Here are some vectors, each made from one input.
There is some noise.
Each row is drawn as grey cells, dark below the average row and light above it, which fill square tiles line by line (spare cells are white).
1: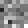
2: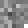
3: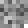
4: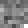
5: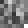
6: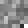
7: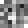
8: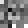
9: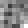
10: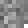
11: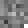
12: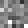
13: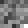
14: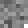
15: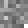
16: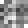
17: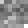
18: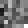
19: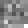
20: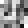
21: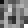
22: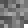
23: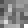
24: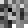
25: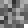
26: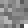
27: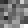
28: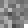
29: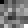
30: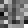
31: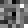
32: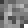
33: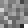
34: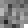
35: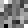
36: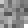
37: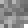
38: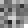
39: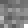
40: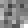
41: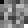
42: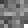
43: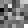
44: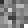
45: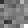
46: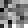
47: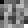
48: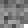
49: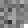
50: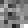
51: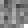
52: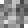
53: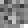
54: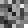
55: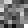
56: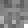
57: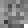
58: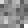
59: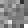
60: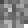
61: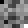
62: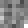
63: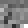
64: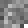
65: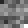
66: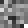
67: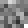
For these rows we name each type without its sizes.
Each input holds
either a point on a line, or four true/false values.
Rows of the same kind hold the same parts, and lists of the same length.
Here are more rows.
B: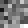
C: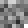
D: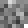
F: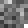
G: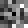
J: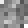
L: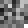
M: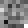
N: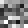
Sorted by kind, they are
B, J, M
C, D, F, G, L, N

